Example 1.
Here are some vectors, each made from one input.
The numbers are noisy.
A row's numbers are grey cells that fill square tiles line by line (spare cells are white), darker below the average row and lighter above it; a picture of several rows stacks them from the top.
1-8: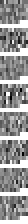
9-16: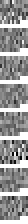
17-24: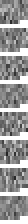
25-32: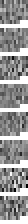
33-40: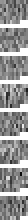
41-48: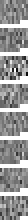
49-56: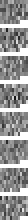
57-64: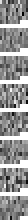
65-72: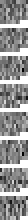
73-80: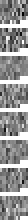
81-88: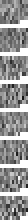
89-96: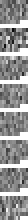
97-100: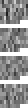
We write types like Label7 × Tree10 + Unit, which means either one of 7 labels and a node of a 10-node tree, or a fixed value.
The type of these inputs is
Tree13.
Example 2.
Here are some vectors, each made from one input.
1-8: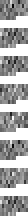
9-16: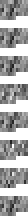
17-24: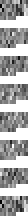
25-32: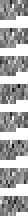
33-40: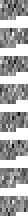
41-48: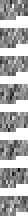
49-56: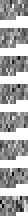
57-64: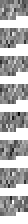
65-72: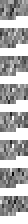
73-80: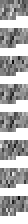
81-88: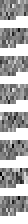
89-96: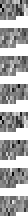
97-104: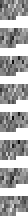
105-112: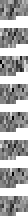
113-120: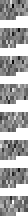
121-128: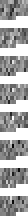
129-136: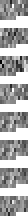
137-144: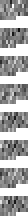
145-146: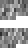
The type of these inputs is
Bool × Bool × Bool + Unit.
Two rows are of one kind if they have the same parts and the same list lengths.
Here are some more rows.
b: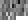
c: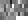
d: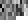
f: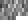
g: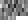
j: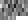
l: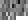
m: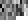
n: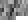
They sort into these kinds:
b, c, f, g, j, l, n
d, m

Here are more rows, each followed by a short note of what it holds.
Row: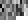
a fixed value
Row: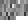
three true/false values
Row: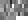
three true/false values
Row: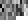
a fixed value
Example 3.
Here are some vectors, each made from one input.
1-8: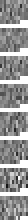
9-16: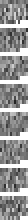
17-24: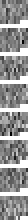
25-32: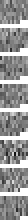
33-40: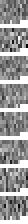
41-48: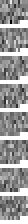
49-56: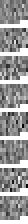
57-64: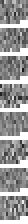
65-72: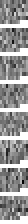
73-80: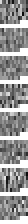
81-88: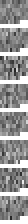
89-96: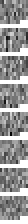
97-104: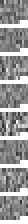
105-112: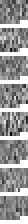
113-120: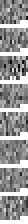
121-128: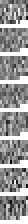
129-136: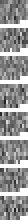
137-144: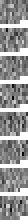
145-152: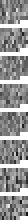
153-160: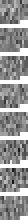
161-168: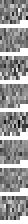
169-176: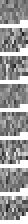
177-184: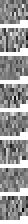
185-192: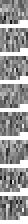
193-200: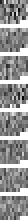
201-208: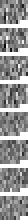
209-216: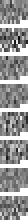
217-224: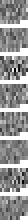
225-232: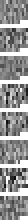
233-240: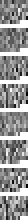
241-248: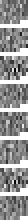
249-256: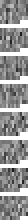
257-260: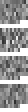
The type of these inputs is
Tree13.
